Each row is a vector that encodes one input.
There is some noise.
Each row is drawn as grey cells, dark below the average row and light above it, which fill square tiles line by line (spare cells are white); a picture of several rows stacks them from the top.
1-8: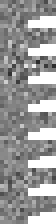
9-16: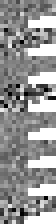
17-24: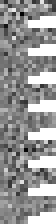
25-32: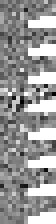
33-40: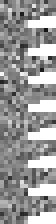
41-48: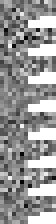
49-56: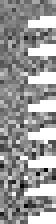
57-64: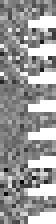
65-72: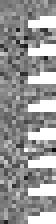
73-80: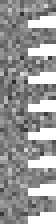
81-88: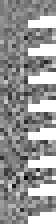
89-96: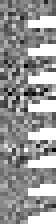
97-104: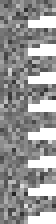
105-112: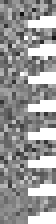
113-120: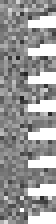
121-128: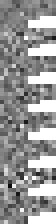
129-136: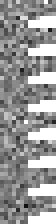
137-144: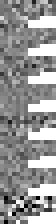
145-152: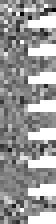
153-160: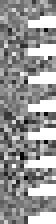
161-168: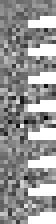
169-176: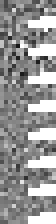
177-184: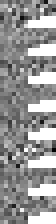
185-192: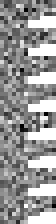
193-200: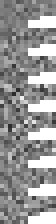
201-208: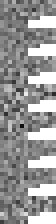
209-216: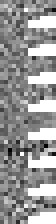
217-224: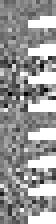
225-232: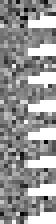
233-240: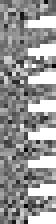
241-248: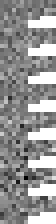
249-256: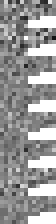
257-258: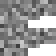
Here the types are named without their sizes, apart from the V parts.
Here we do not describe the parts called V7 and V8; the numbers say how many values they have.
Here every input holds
a point on a circle and a value of V7, together with either a fixed value, or a node of a tree, or a true/false value and a value of V8.
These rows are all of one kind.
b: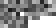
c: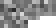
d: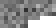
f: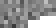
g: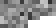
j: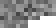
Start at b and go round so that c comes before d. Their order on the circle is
b, f, c, g, d, j.
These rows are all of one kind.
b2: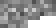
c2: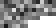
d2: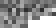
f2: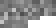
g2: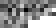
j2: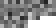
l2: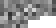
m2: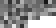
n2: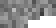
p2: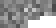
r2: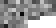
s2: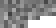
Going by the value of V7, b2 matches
d2, g2, m2 and s2.
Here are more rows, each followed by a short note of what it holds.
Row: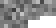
a point on a circle, a true/false value, a value of V7 and a value of V8
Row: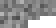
a point on a circle, a node of a tree and a value of V7
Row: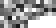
a point on a circle, a true/false value, a value of V7 and a value of V8
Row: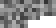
a point on a circle, a node of a tree and a value of V7
